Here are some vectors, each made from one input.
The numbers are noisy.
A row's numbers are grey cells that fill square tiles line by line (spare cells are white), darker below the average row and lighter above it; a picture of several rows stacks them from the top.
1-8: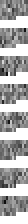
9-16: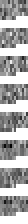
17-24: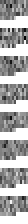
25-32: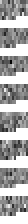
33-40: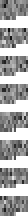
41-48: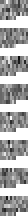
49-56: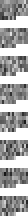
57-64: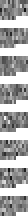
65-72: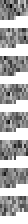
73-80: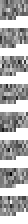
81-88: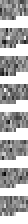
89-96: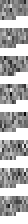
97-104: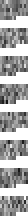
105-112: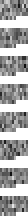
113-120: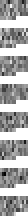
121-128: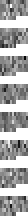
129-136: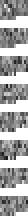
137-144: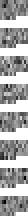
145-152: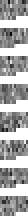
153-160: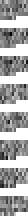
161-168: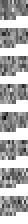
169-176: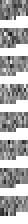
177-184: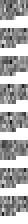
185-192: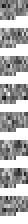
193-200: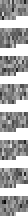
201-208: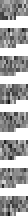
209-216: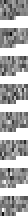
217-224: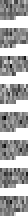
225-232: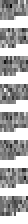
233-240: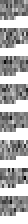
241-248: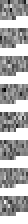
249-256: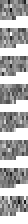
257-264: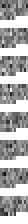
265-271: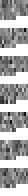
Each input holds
either a point on a 9-point circle, or a point on an 8-point line, or a point on a 15-point line.
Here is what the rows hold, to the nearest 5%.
About 30% of them hold a point on a 9-point circle. About 25% of them hold a point on an 8-point line. The rest hold a point on a 15-point line.
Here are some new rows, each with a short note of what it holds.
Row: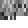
a point on an 8-point line
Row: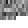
a point on a 15-point line
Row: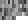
a point on a 9-point circle
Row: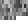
a point on an 8-point line
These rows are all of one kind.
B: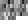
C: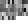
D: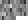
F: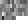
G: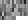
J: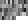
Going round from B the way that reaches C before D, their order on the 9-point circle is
B, C, J, G, F, D.
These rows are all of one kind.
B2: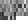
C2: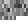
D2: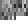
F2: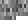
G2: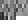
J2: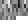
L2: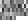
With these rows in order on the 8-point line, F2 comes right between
C2 and D2.
